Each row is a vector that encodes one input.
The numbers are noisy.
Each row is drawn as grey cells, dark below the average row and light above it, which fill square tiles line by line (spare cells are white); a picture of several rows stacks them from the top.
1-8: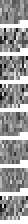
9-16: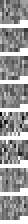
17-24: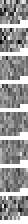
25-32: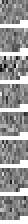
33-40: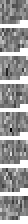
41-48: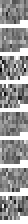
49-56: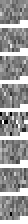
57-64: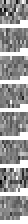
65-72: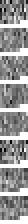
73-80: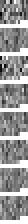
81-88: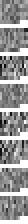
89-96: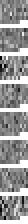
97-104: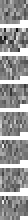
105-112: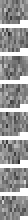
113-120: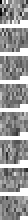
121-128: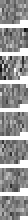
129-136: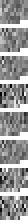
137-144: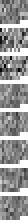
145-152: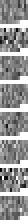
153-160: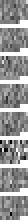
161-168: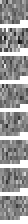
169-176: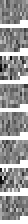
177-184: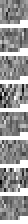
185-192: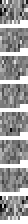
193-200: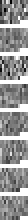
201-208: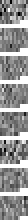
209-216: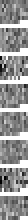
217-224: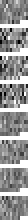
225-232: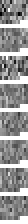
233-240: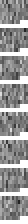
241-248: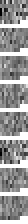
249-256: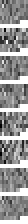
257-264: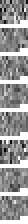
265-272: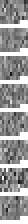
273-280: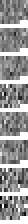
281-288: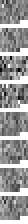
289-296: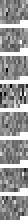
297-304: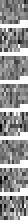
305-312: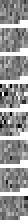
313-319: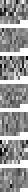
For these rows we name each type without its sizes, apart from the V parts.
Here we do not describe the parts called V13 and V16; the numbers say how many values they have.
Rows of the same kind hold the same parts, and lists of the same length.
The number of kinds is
3.
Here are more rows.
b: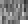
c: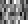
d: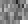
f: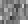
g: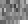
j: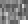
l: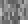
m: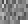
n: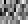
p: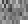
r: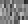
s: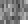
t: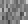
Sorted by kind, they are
b, j, m, p, r
c, n
d, f, g, l, s, t

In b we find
a point on a line and a value of V13.
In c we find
a label.
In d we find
a value of V13 and a value of V16.
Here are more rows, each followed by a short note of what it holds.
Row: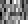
a label
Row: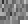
a point on a line and a value of V13
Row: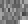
a value of V13 and a value of V16
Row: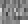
a value of V13 and a value of V16
